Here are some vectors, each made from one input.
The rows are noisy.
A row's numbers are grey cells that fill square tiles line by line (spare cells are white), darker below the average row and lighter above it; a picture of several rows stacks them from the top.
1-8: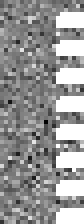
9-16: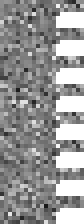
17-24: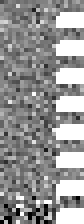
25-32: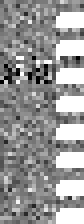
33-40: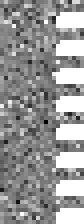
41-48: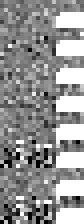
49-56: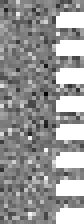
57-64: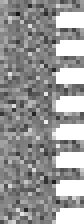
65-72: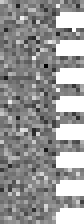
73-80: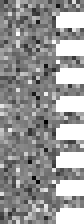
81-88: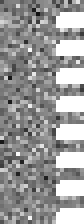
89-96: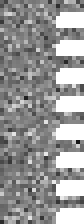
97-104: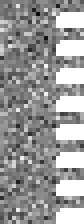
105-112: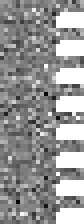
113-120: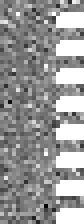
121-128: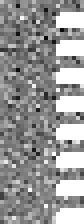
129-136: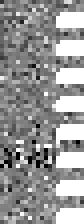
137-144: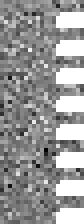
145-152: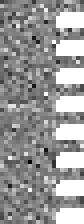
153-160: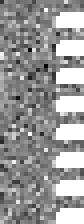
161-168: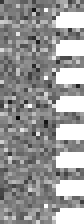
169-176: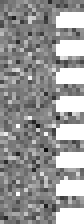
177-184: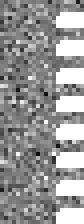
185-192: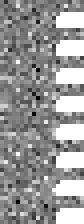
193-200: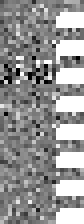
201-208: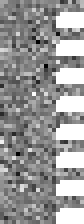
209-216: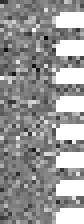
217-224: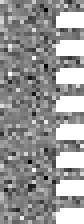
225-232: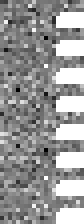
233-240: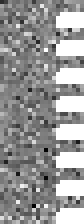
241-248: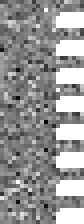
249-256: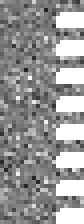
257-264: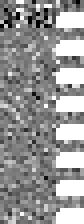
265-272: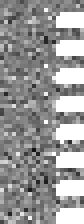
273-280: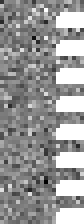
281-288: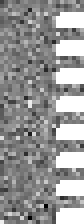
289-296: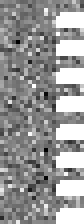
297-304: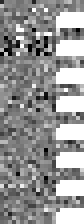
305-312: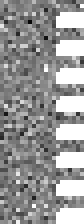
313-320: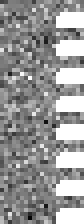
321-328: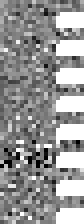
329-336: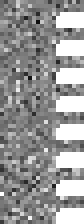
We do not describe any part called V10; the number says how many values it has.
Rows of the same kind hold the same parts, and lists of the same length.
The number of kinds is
3.
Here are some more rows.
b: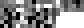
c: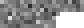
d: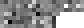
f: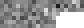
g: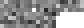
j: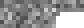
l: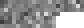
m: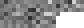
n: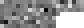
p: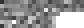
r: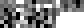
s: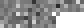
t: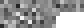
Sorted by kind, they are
b, r
c, g, n
d, f, j, l, m, p, s, t

